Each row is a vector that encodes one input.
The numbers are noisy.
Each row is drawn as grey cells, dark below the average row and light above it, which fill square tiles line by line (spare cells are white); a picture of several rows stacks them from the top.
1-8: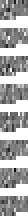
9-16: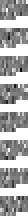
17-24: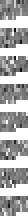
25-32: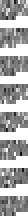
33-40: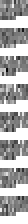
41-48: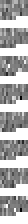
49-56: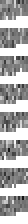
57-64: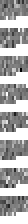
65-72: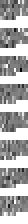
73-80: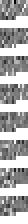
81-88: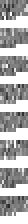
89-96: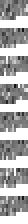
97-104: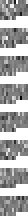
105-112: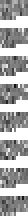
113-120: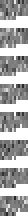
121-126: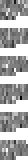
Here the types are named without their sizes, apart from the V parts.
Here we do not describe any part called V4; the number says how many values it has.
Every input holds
a node of a tree, together with either a node of a tree, or a value of V4.
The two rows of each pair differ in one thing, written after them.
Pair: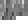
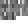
the value of V4
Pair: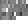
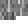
the value of V4
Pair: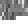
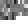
the value of V4
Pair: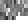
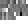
the value of V4
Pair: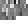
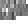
the node of the tree
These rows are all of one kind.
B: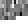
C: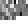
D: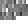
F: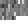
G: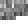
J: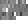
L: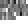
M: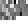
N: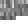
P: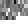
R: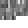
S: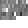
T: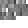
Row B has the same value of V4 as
G and N.
